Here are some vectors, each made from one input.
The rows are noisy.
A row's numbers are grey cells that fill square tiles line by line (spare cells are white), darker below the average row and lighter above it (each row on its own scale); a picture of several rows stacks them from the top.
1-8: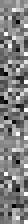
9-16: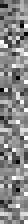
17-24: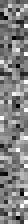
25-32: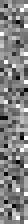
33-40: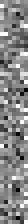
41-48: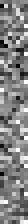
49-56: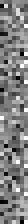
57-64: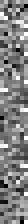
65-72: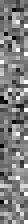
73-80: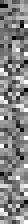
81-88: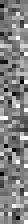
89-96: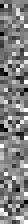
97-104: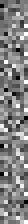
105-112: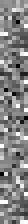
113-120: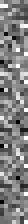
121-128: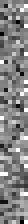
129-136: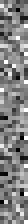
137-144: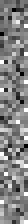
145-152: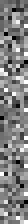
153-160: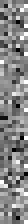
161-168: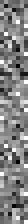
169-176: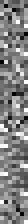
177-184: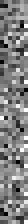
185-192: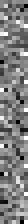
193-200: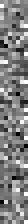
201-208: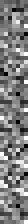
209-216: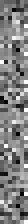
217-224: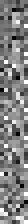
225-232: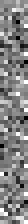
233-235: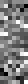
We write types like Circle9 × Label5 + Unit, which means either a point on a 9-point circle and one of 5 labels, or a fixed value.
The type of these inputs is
Bool × Bool × Bool × Bool.
